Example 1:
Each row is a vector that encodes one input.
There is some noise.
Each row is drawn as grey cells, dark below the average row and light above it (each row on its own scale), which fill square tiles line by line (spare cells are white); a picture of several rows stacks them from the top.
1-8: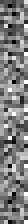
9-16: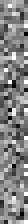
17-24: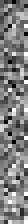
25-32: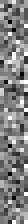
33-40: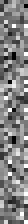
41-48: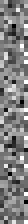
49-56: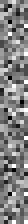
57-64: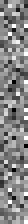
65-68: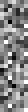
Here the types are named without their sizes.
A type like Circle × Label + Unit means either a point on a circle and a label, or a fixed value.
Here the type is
Bool × Bool × Bool × Bool.
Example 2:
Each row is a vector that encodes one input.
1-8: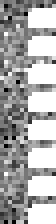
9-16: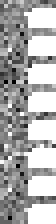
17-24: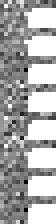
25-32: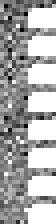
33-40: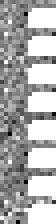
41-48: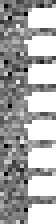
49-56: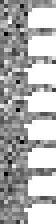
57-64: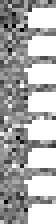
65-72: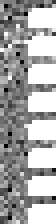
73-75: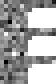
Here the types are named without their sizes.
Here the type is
Bool × Bool × Bool × Bool + Unit.
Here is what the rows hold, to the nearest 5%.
About 5% of them hold a fixed value. The rest hold four true/false values.
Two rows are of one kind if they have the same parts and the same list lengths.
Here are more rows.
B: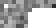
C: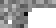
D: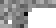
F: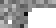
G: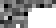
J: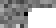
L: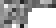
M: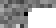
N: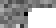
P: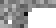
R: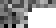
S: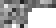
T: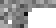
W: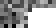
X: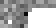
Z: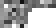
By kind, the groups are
B, C, D, F, G, J, L, M, N, P, S, T, X, Z
R, W

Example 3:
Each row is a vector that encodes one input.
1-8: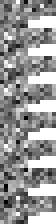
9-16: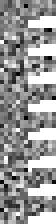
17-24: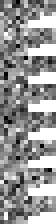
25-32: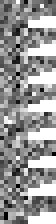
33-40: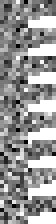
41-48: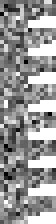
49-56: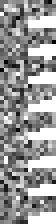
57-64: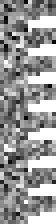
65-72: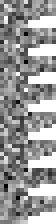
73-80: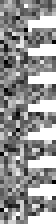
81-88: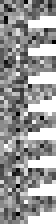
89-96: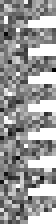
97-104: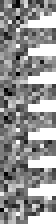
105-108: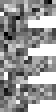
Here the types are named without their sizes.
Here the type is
Bool × Bool × Bool × Bool.
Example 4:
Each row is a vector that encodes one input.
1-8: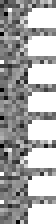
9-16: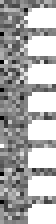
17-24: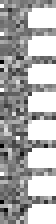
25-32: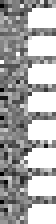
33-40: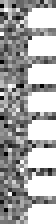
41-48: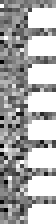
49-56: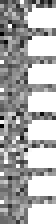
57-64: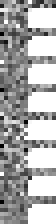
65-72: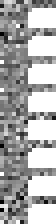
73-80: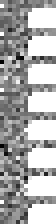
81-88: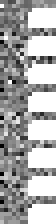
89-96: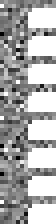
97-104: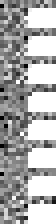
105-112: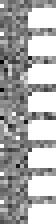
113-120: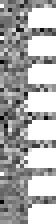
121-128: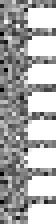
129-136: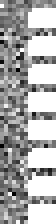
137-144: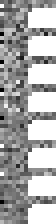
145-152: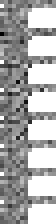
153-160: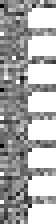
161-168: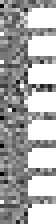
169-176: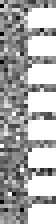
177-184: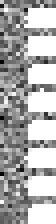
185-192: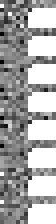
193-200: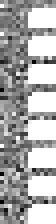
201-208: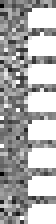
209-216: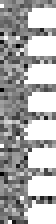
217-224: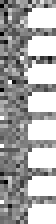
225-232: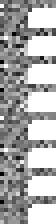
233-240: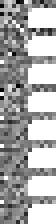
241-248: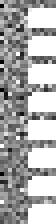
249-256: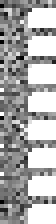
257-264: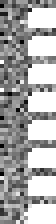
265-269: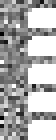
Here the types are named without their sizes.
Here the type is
Bool × Bool × Bool × Bool × Bool + Unit.
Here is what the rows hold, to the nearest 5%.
About 5% of them hold a fixed value. The rest hold five true/false values.
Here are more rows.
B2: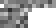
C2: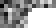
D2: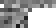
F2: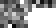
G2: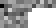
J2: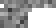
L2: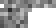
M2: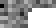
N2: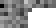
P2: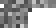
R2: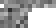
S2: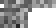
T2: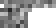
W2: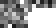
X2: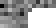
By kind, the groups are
B2, C2, D2, G2, J2, L2, M2, N2, P2, R2, S2, T2, X2
F2, W2

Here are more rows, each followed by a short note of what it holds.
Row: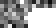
a fixed value
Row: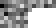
five true/false values
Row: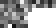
a fixed value
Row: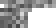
five true/false values
